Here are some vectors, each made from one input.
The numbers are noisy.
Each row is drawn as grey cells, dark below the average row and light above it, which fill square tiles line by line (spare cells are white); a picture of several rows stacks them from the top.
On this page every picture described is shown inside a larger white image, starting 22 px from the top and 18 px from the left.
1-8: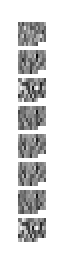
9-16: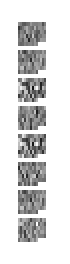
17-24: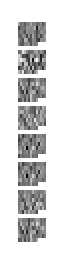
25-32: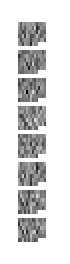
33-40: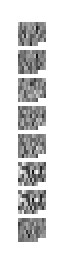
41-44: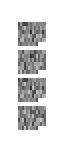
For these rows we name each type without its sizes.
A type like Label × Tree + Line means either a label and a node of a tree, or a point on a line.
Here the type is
List(Line).
